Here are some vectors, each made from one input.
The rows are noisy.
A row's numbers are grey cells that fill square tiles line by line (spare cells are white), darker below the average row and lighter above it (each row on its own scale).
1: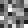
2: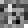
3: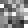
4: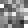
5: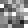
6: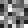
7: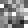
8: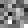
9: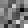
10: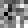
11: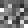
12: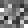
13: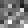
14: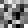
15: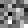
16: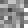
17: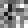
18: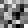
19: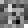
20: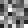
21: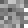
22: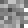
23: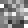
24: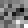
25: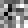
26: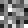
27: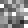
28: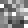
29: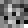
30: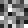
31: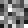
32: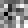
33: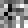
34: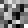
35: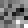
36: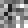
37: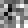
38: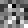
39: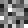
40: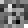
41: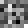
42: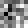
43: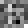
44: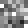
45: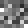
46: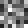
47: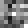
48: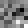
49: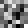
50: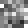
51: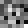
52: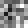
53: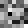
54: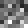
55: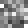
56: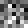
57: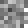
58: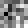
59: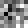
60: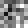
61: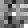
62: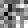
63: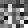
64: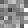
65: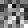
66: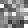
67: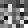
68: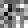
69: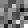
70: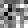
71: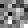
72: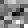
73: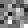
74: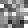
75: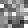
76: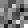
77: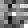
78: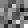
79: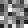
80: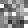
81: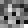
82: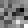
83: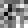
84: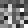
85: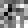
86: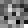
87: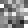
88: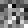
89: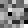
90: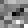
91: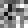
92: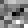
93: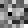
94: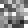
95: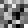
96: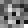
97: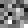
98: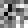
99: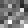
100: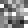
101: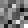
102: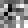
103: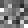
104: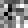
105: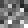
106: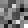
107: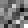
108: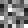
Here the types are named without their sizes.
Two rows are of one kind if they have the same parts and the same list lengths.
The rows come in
2 kinds.
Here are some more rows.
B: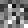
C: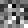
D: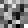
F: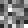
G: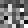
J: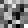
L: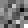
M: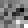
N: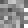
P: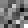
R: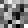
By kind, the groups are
B, C, F, G
D, J, L, M, N, P, R

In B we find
a node of a tree.
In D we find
three true/false values.
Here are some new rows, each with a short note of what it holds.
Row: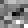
three true/false values
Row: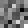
three true/false values
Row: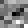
three true/false values
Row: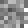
three true/false values
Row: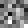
a node of a tree
